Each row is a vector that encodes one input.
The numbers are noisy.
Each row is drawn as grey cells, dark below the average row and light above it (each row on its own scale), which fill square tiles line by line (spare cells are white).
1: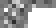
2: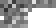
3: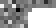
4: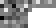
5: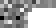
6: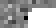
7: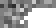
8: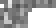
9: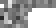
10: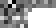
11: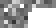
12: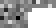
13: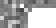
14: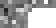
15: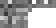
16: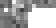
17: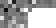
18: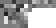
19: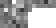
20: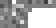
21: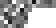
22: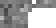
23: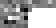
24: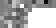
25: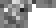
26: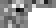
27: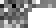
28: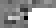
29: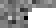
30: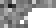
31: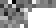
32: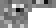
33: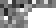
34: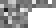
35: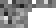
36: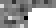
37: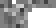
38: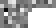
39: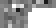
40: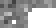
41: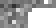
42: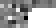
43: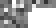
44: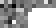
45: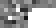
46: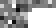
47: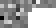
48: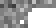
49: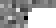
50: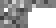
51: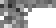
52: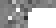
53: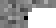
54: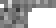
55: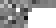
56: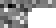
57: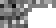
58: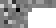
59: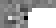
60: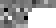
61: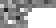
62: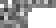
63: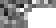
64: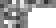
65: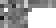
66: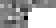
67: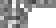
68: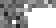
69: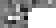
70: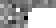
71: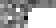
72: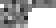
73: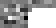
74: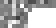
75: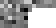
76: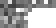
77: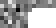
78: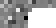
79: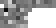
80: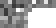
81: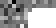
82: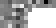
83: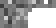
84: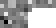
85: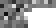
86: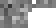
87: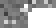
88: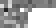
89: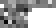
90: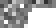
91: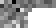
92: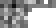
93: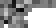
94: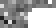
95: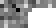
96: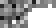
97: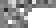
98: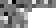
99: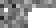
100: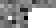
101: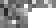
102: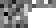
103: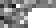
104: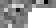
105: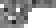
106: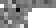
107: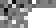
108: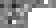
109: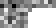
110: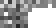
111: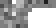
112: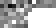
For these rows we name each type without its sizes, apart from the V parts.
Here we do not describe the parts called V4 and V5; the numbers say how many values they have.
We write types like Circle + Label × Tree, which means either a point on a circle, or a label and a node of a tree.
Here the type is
(Bool × Bool × Bool + Label) × V4 × V5.
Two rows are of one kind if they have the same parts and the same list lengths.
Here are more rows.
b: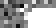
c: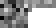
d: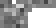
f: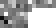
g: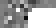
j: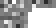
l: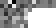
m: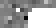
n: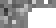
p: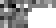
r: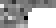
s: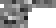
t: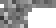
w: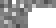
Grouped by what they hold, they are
b, d, g, j, m, n, r, w
c, f, l, p, s, t

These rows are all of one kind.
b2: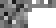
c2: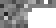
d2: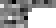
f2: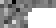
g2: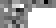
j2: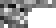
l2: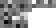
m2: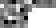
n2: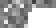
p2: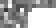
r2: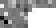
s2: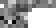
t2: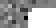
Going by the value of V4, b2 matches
c2 and t2.
